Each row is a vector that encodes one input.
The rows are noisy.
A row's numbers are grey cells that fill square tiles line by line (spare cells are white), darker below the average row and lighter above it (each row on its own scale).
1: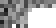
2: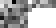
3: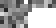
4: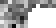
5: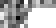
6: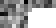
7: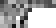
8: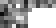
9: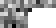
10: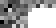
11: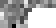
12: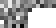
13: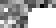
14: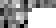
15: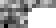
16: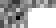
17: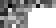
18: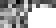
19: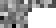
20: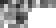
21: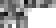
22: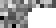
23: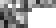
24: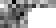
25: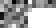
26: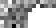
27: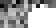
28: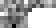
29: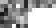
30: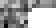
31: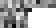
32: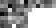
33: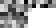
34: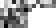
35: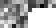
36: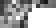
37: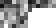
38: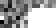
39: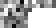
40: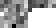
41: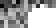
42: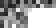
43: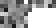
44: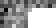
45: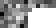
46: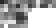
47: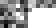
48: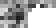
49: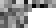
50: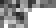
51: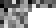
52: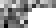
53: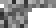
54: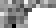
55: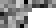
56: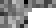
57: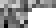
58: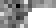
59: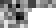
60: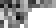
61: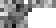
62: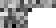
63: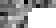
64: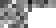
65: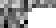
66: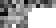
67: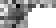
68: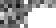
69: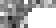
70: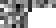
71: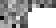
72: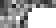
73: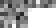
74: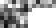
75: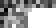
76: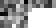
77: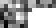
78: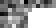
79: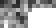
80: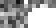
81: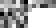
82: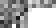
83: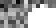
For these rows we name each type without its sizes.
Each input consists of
a label and a true/false value.
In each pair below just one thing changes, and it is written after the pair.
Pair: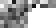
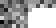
the label
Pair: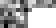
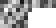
the true/false value
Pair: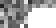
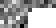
the label
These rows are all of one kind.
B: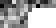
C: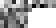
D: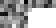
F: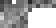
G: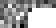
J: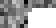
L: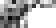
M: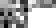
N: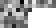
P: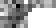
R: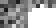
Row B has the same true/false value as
F, G, N and P.
